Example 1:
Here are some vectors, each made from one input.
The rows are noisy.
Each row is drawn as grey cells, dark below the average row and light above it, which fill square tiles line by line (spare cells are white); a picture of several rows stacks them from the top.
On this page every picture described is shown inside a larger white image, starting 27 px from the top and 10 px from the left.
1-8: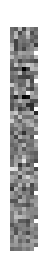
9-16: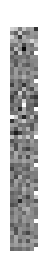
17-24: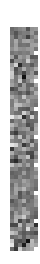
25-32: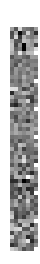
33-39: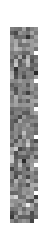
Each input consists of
one of 5 labels.
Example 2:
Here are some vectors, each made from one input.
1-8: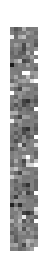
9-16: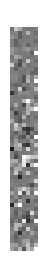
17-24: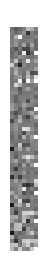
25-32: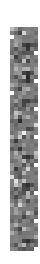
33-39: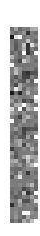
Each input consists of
a point on a 6-point line.
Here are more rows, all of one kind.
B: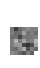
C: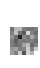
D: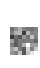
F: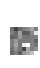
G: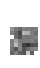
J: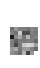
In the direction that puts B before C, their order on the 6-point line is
B, G, C, D, J, F.
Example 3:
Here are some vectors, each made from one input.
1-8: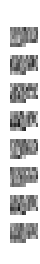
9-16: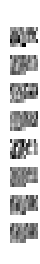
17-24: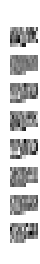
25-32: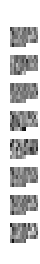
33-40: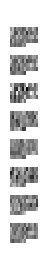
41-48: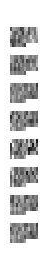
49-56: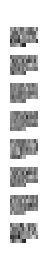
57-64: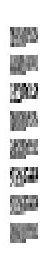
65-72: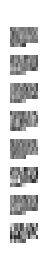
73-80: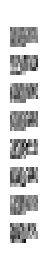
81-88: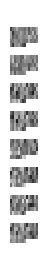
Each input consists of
a point on a 9-point line.
